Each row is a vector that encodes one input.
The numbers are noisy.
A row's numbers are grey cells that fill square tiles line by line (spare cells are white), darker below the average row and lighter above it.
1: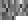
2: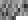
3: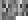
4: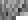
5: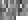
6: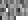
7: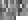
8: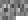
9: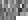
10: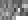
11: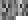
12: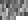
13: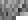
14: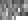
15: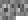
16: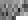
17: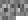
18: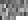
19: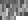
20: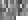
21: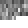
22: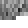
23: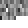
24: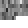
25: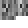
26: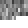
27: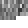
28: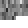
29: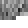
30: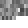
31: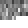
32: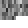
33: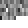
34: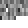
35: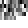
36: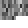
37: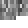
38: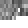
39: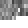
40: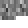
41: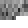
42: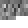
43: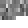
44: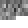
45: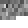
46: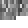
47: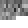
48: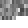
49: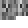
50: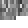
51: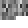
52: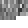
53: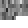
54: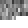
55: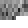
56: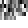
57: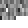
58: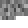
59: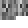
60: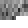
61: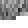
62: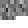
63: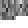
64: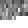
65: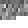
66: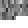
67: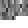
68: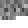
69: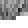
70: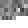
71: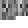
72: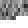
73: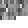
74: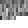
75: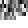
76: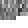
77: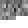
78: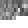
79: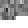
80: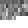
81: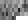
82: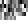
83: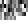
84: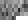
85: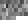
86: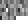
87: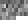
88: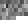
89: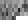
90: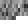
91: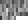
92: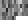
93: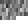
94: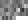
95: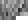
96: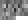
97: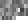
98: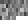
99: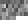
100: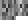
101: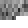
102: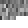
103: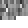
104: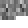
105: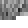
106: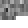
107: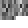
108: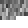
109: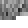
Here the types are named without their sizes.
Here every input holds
a list of points on a line.
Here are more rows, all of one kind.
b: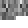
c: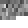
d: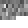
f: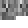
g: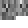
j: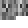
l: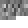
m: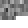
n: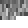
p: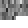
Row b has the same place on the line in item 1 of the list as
f, g and p.
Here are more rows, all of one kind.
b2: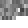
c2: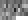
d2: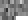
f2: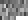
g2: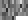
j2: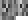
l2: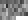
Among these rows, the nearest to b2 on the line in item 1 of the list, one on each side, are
c2 and d2.
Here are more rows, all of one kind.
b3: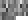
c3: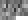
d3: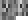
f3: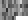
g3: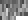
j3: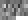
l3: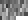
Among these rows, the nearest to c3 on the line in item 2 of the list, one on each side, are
j3 and l3.
